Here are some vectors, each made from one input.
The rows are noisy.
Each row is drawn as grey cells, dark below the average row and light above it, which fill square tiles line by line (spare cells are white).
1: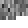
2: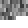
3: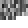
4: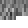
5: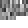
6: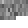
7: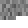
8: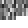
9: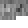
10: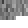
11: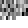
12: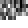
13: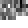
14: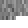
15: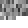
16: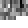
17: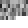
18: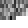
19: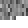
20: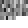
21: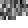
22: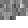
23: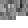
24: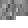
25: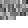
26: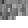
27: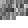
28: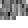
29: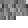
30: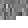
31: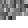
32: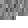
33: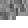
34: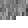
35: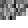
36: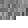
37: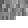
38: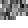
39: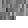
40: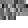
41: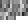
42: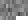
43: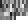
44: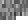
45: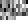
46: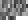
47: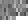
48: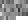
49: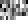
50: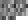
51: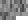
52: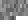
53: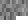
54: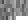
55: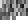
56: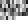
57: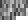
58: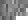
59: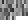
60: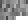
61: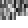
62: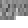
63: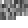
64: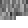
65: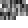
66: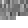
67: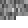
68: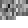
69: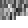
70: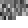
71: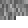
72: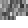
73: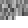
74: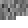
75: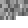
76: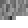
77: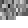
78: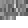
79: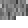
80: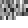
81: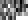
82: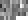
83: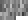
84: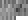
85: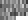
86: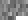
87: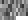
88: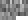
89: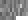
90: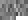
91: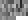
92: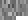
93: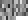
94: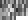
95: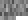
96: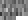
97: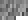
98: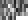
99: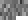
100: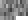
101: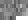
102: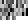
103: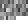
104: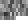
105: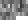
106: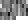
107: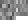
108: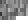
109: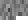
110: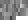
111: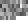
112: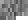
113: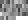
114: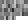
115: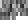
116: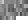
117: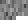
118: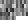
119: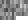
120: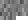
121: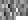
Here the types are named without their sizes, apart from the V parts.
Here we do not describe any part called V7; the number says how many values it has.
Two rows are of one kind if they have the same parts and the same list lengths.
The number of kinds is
2.
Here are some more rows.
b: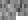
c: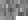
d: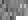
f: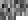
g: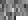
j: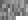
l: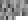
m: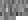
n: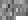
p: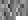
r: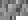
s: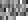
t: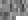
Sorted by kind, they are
b, c, d, f, j, l, n, r
g, m, p, s, t

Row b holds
a node of a tree and two values of V7.
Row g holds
a label and two values of V7.
